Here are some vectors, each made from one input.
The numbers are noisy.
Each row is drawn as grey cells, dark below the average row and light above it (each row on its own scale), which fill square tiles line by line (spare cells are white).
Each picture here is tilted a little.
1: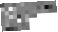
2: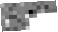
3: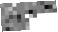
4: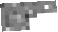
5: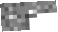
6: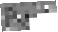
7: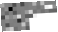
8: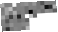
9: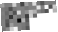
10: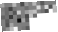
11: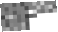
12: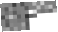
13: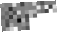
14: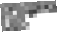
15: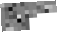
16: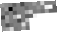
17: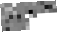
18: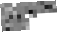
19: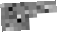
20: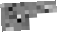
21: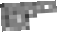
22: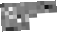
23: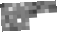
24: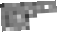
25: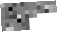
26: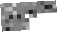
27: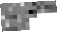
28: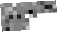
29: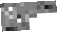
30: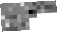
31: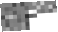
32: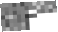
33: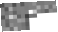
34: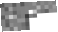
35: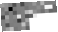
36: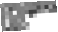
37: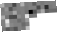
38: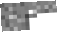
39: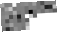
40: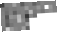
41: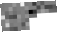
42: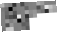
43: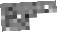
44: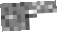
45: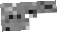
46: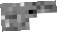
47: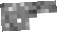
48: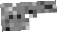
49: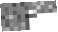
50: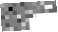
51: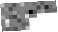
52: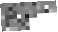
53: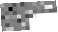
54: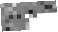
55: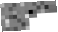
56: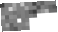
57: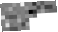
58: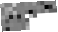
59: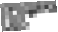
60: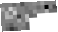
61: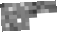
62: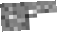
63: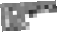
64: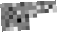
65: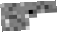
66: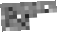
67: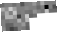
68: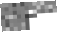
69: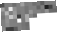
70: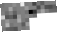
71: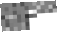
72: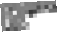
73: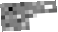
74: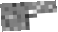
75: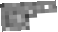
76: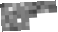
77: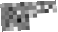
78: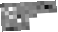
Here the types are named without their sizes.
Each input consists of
a true/false value, together with either a point on a circle, or a fixed value.
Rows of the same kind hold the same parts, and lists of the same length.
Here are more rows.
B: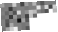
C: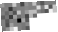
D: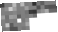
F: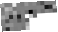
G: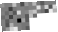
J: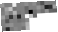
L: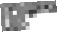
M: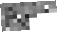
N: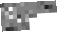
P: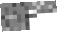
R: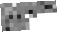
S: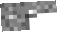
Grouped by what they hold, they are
B, C, F, G, J, R
D, L, M, N, P, S

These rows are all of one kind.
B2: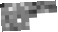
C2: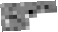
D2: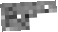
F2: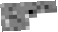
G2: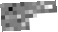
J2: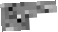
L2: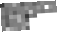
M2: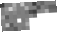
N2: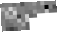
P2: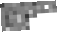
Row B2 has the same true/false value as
C2, F2, M2 and N2.
